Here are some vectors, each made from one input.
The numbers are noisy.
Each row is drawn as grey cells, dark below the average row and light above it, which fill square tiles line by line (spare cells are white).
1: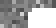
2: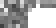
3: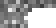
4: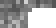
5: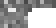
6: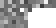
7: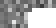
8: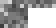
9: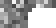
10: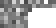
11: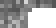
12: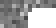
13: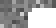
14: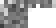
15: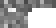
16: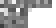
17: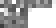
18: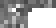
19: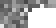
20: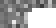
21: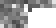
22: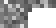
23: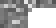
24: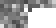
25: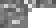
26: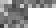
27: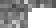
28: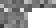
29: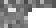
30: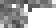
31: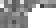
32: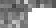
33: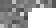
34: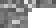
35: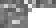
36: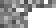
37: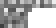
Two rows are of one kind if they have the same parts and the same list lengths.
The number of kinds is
2.
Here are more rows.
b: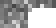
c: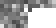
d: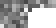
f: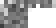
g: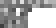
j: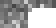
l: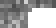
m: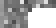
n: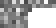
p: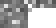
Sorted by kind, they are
b, c, d, j, l, p
f, g, m, n

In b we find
a point on a 4-point line.
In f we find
a point on each of two 5-point lines.
